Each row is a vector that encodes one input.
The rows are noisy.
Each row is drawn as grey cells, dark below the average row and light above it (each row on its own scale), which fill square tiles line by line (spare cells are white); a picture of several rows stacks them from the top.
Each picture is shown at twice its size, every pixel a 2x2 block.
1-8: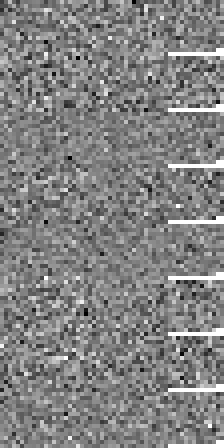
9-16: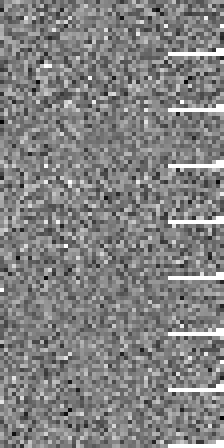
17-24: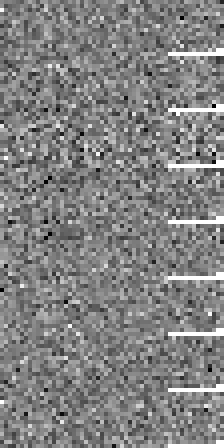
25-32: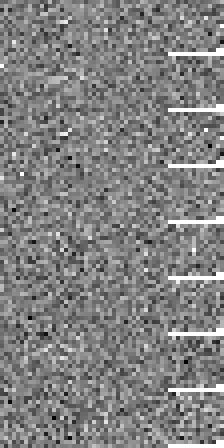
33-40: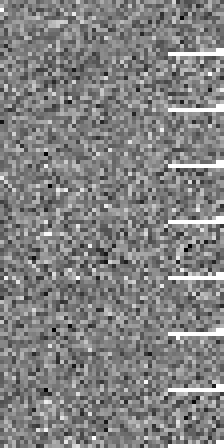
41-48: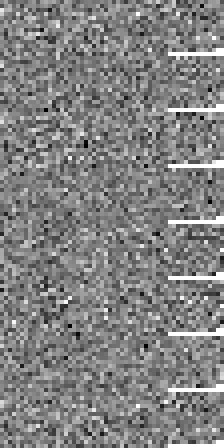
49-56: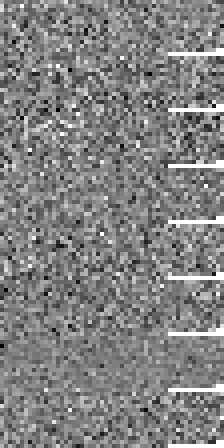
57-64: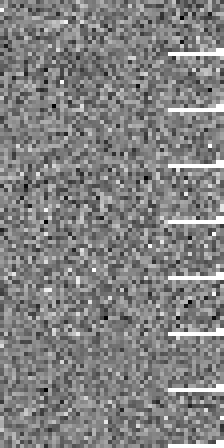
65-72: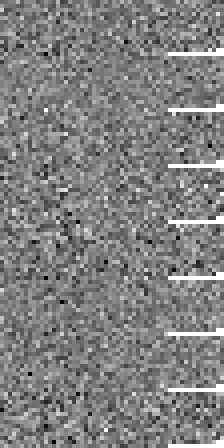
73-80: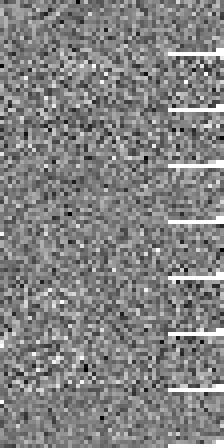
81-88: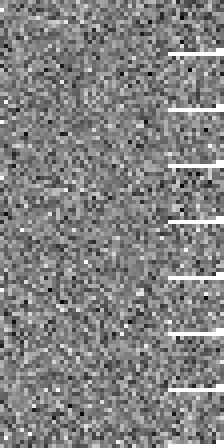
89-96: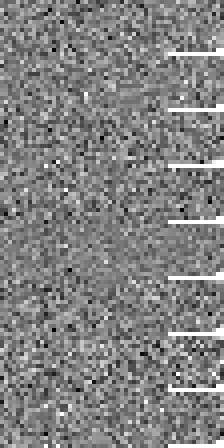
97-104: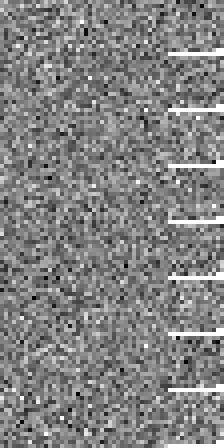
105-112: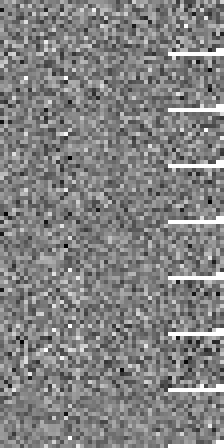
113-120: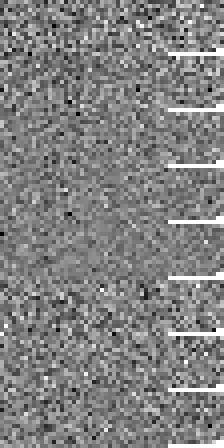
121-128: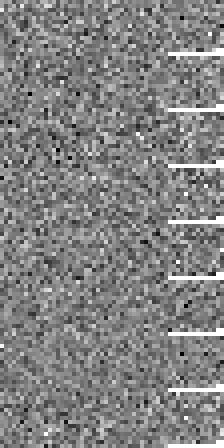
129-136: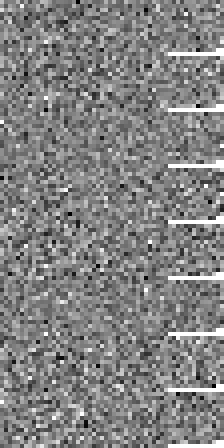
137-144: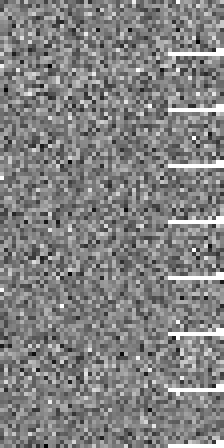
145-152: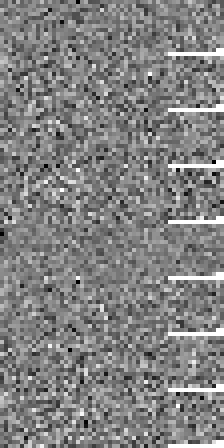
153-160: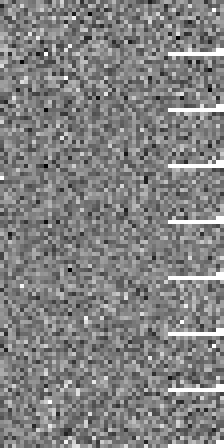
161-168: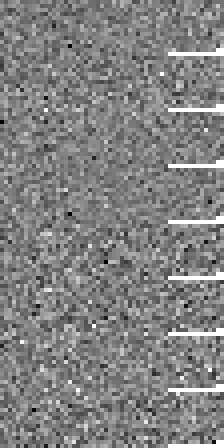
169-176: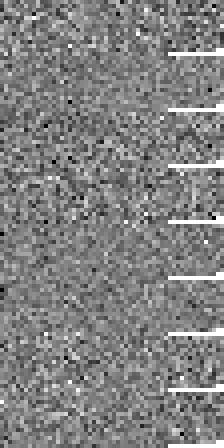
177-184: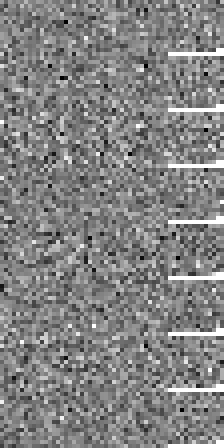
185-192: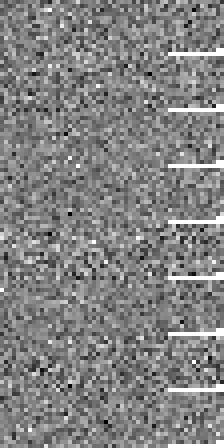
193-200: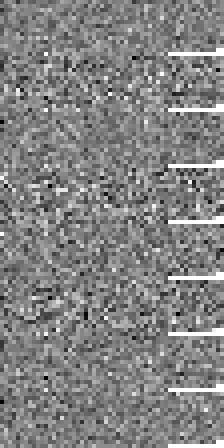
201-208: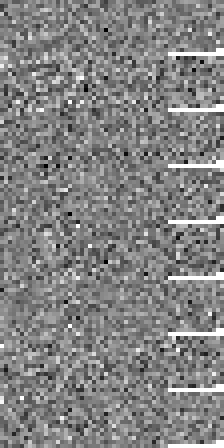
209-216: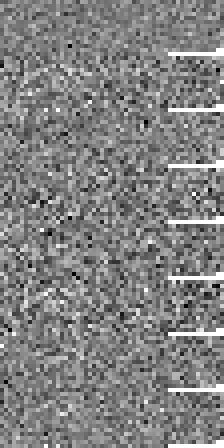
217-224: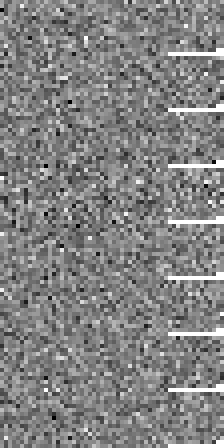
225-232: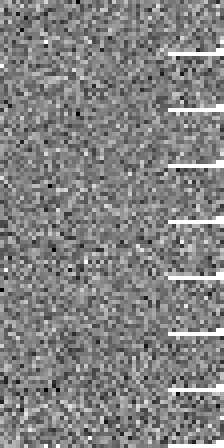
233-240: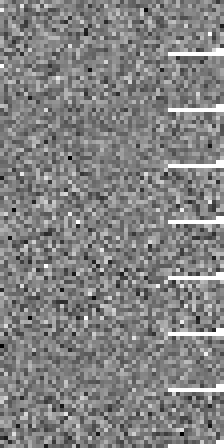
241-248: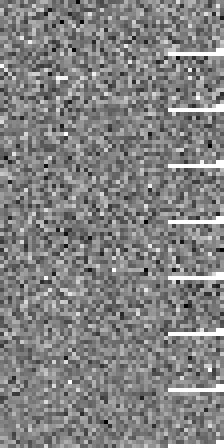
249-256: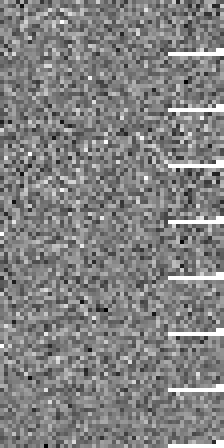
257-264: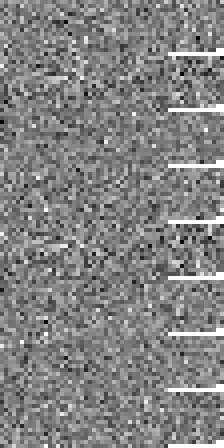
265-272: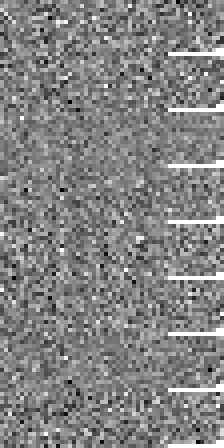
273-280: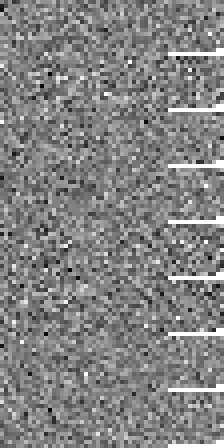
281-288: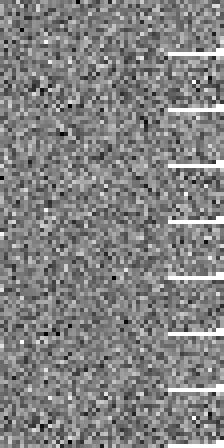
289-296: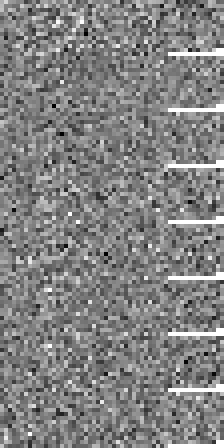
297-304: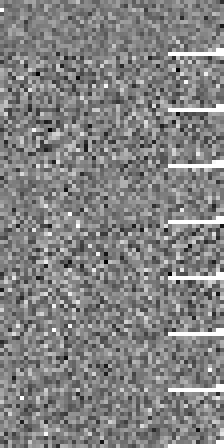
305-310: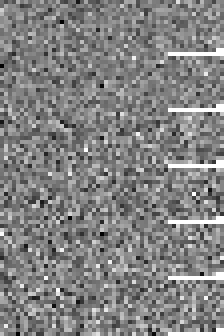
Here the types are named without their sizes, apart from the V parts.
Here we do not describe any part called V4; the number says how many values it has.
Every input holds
a list of items, each a label and a value of V4.
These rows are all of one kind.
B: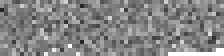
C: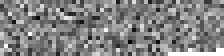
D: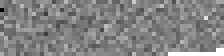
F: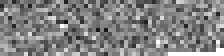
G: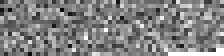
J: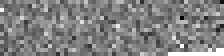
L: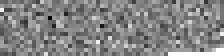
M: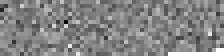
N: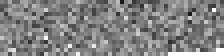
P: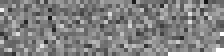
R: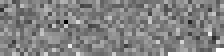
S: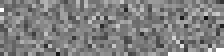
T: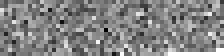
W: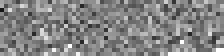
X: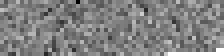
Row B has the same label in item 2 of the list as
C, G, L and S.
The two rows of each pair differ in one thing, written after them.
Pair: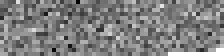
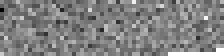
the value of V4 in item 1 of the list
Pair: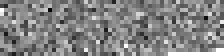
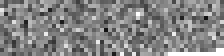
the label in item 2 of the list
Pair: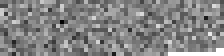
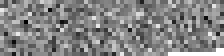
the value of V4 in item 2 of the list
